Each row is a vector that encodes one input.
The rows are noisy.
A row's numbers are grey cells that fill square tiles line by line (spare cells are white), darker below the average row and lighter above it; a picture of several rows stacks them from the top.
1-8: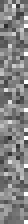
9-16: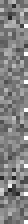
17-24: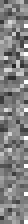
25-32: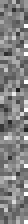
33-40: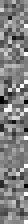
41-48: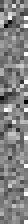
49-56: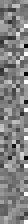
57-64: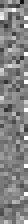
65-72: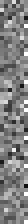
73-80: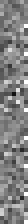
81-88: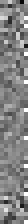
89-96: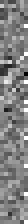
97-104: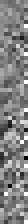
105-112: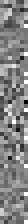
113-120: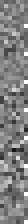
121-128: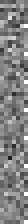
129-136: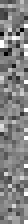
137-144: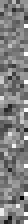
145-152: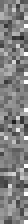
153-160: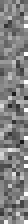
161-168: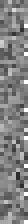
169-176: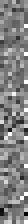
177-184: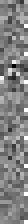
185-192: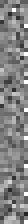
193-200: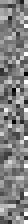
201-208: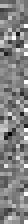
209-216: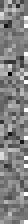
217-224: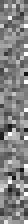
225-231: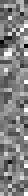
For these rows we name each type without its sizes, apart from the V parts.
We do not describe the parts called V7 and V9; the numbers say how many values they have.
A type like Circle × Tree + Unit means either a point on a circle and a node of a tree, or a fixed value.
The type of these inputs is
Bool × Bool × Bool + (Line + V9) × V7.
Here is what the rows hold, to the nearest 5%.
About 40% of them hold three true/false values. The rest hold a value of V7, together with either a point on a line, or a value of V9.
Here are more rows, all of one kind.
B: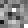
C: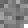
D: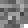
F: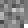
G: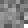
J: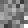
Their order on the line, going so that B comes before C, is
D, J, G, F, B, C.
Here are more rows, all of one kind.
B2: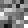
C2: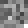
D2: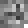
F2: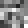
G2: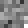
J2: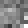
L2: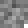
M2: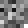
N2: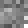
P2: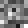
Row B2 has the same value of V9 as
D2 and M2.
